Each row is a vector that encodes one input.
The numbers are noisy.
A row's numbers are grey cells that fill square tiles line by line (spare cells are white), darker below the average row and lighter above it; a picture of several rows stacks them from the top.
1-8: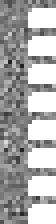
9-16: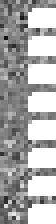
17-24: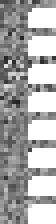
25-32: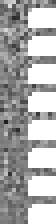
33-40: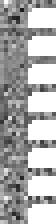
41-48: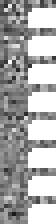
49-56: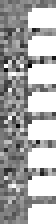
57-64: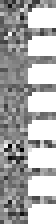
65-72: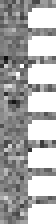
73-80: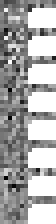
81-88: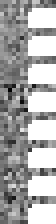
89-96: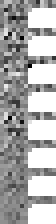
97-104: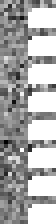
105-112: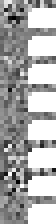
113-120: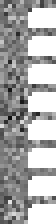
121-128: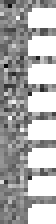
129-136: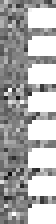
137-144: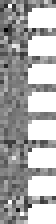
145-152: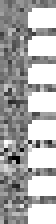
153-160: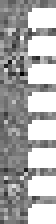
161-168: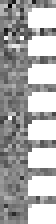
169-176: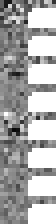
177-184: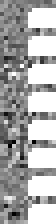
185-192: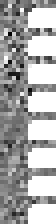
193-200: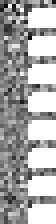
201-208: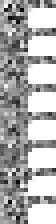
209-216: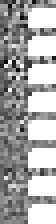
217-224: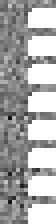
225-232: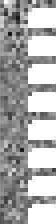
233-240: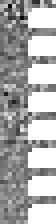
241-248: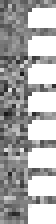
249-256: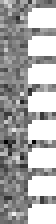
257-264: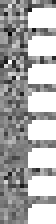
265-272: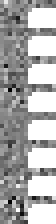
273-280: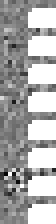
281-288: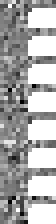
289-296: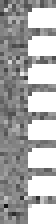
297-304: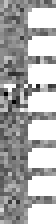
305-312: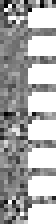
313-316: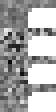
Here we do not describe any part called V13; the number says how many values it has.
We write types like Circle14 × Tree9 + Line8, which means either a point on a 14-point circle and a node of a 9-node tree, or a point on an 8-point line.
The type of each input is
((Bool × Bool × Bool × Bool + Unit) × Tree7 + V13) × Line7 × Tree10.
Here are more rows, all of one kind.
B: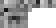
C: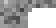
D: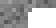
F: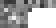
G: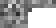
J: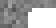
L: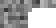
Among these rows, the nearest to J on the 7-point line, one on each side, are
G and L.
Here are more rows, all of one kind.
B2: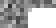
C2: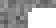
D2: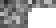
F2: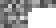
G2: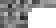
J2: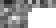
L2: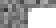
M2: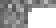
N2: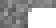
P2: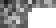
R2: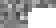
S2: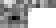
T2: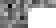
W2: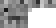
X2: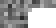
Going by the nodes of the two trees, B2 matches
M2, R2, W2 and X2.
